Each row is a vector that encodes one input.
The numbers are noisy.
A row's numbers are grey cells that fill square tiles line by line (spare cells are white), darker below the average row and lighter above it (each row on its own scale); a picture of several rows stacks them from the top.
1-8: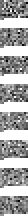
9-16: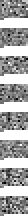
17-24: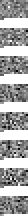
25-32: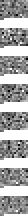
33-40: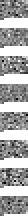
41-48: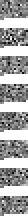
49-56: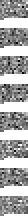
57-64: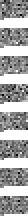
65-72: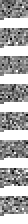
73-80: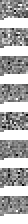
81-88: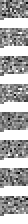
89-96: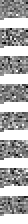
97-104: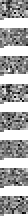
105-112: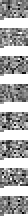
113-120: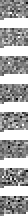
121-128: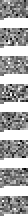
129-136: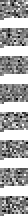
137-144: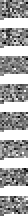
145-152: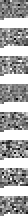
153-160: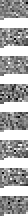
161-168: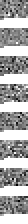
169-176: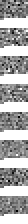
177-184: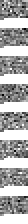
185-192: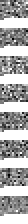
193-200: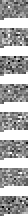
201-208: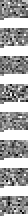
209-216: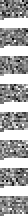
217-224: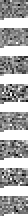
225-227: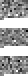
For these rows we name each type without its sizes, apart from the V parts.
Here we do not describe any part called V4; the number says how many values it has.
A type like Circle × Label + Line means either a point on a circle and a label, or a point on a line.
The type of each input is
Line × (Line + V4).
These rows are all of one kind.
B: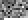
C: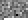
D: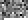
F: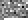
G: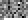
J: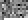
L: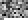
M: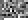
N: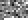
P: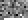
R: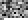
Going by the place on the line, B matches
D, L and R.
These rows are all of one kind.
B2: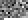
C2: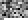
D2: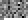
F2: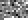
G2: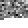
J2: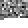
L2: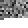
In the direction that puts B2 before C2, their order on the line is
F2, G2, J2, L2, B2, C2, D2.
